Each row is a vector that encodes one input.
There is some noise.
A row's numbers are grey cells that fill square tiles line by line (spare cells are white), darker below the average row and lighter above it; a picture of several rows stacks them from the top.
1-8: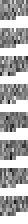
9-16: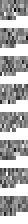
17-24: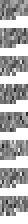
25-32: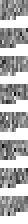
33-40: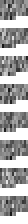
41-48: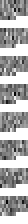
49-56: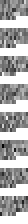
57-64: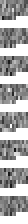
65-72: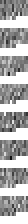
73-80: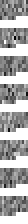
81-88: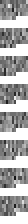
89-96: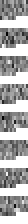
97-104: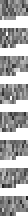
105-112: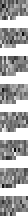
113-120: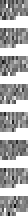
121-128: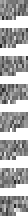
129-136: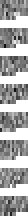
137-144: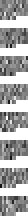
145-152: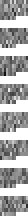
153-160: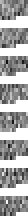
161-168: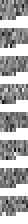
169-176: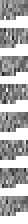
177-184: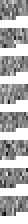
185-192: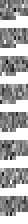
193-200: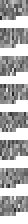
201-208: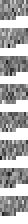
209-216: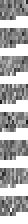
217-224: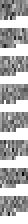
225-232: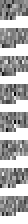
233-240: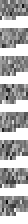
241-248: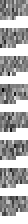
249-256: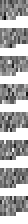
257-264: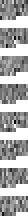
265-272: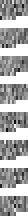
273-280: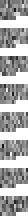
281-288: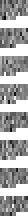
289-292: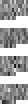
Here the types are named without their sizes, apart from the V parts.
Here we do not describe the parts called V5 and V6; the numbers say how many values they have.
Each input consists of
a true/false value and a value of V5, together with either a point on a circle, or a value of V6.
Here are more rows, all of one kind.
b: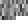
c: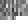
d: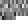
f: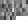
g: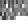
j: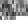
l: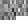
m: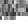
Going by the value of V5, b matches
d and l.
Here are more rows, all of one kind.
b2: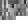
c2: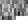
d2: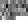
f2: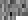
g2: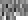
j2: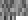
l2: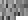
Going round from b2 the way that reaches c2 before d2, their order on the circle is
b2, c2, d2, l2, g2, j2, f2.
